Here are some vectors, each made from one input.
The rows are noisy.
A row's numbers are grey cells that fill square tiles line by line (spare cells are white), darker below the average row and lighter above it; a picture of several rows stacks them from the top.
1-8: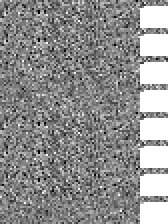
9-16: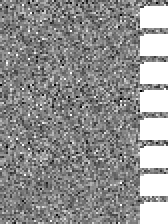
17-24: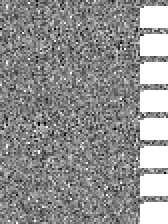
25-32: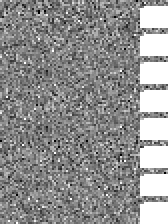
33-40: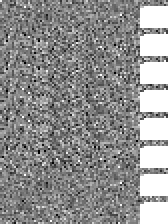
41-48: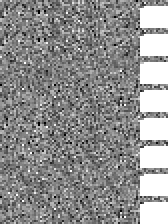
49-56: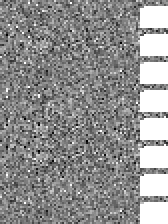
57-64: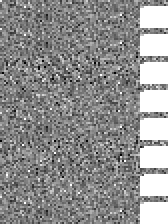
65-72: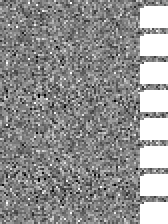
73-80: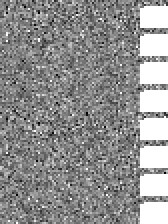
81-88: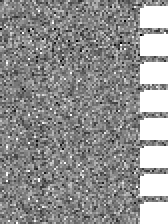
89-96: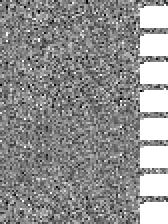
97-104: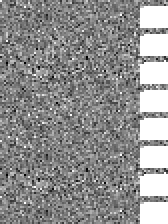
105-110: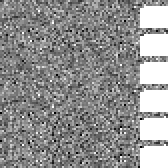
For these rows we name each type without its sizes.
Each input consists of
either a point on a circle, or a point on a line.
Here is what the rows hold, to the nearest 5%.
About 60% of them hold a point on a circle. The rest hold a point on a line.
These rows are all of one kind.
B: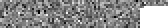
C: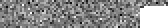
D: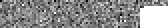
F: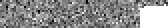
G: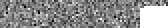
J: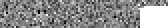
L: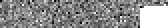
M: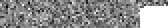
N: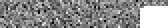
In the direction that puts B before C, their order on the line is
N, B, J, G, F, M, C, L, D.
